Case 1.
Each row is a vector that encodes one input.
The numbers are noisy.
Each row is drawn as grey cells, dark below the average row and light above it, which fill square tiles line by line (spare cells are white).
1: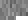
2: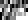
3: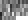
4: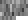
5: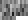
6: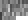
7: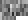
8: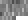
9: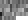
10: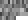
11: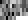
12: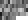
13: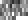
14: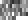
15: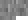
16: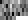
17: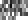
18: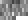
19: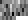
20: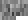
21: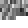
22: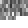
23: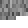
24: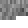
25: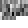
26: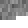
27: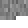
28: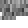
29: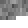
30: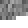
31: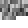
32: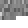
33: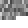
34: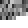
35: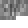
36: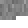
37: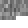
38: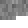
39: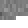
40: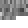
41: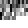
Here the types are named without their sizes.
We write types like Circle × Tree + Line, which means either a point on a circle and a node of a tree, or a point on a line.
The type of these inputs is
Line.
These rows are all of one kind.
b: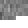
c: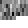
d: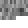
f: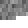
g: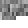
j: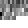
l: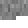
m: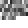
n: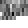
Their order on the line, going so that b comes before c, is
m, n, f, d, b, c, l, j, g.
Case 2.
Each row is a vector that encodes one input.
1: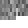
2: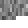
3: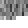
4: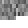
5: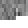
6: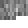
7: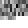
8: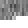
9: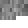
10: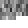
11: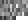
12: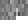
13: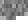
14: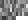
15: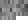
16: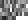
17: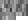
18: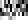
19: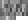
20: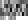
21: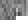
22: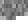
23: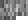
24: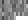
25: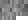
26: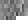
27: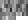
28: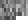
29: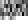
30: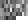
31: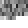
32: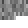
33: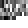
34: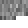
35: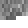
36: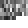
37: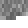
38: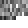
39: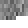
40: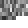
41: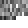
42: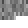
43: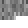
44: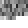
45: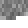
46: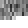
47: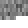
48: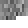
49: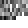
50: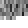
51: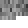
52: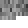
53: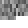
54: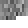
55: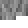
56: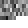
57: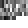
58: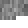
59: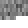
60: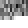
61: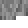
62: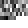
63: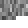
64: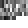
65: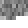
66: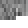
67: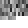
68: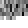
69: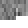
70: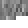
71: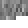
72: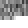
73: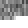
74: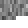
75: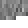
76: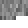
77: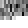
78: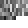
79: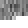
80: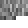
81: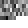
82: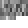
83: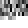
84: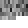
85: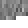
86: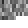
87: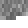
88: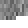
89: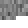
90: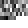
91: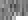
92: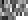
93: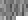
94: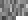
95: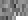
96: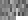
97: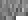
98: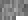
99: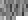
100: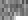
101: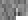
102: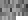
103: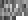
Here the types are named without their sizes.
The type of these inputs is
Circle.
